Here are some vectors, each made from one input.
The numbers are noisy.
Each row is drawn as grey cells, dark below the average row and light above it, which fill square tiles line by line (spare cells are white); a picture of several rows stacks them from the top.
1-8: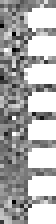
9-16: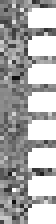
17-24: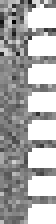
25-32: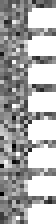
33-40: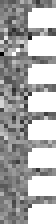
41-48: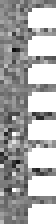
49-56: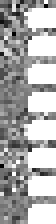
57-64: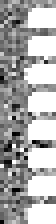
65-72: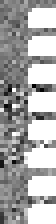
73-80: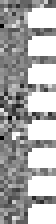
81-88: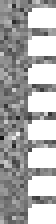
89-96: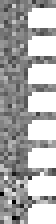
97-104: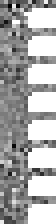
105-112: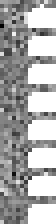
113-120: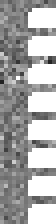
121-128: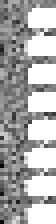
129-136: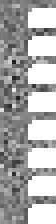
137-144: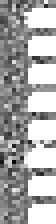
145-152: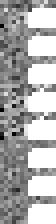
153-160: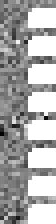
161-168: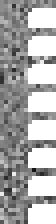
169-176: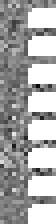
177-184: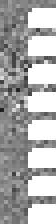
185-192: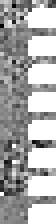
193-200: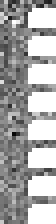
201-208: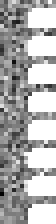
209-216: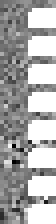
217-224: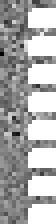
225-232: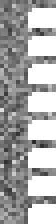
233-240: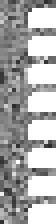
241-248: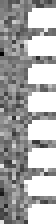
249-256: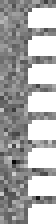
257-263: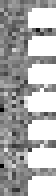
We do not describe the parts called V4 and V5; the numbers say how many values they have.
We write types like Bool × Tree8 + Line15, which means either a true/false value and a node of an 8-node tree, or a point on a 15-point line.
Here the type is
(Bool × Bool × Bool + V5) × (Line8 + V4) + Tree9.
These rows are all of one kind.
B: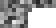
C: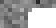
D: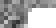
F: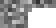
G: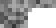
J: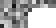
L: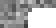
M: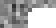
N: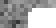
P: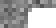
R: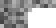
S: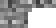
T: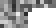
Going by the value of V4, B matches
C, G, J and N.
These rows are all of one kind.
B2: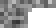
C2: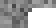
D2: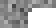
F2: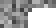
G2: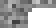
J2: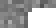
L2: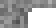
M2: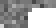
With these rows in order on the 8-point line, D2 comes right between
B2 and G2.
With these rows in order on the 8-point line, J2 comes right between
F2 and L2.
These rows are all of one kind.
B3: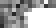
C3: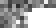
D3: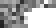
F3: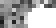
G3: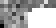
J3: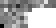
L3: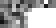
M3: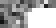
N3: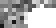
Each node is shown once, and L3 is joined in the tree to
B3 and M3.
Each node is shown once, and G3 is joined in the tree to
D3.
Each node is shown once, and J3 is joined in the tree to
B3, D3 and N3.
